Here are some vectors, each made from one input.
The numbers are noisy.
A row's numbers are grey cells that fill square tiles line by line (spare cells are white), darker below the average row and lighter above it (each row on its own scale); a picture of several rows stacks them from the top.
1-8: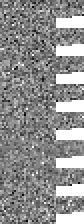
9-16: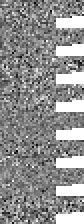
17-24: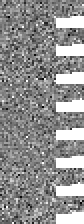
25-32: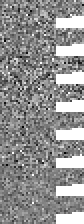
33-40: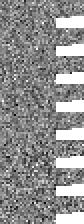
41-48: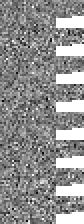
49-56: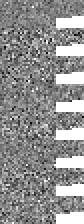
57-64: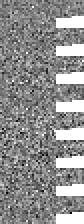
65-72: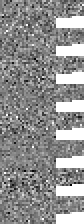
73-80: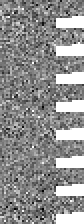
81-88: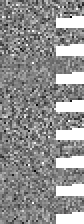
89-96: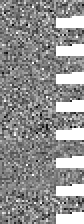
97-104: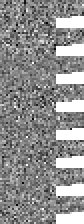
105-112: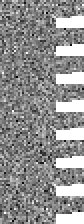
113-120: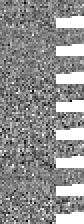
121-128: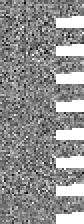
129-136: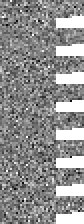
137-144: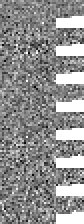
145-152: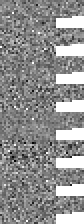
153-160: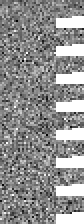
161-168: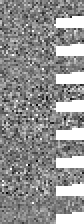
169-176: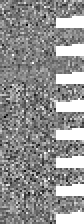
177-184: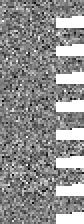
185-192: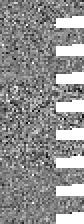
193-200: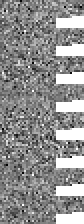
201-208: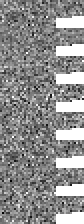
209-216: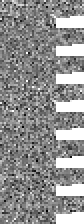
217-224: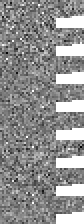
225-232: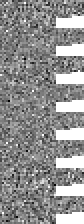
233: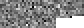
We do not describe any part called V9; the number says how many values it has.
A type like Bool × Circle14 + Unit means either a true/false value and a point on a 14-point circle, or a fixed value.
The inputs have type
(Label8 × V9 + Label10) × Line7.
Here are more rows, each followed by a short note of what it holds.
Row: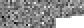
one of 8 labels, a point on a 7-point line and a value of V9
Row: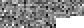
one of 8 labels, a point on a 7-point line and a value of V9
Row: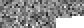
one of 8 labels, a point on a 7-point line and a value of V9
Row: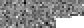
one of 8 labels, a point on a 7-point line and a value of V9
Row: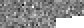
one of 10 labels and a point on a 7-point line
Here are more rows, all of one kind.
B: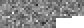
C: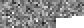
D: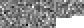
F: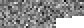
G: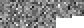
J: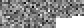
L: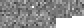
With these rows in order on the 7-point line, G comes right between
F and J.
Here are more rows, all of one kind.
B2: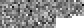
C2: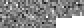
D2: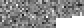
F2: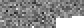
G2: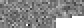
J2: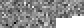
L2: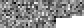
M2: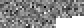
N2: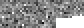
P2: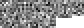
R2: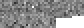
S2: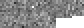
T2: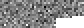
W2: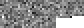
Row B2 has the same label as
M2, S2 and T2.
